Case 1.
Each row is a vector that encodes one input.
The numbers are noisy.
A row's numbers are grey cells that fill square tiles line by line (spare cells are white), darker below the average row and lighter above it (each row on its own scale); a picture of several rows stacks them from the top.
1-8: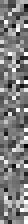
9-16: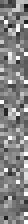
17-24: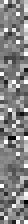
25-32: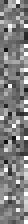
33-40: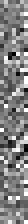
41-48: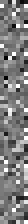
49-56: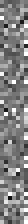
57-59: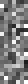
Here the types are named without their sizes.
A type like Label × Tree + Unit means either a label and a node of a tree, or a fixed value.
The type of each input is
Label.
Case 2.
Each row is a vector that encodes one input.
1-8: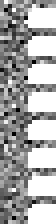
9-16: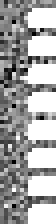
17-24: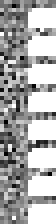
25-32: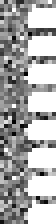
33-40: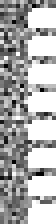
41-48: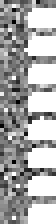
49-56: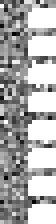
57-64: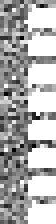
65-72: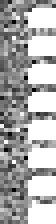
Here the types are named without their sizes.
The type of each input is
Circle.
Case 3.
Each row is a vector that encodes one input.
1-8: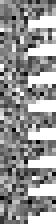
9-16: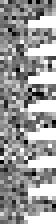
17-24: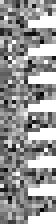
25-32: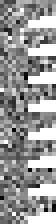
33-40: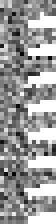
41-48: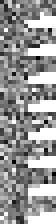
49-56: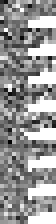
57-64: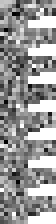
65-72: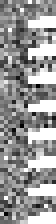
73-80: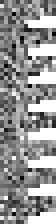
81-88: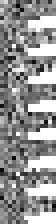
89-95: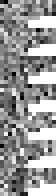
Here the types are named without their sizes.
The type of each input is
Bool × Bool × Bool × Bool.
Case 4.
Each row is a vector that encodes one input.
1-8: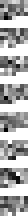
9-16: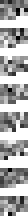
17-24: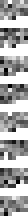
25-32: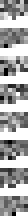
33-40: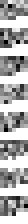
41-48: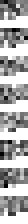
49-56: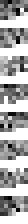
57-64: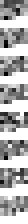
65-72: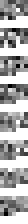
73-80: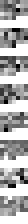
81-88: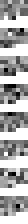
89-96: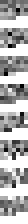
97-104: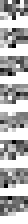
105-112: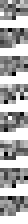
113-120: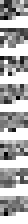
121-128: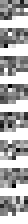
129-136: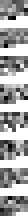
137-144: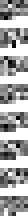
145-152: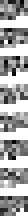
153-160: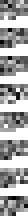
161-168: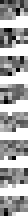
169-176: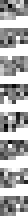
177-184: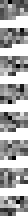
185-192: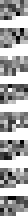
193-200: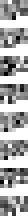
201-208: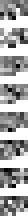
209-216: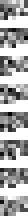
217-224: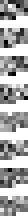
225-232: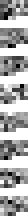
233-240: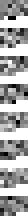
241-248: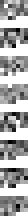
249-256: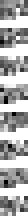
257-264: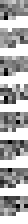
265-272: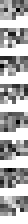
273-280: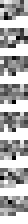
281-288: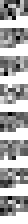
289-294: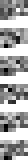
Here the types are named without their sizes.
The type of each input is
Line.
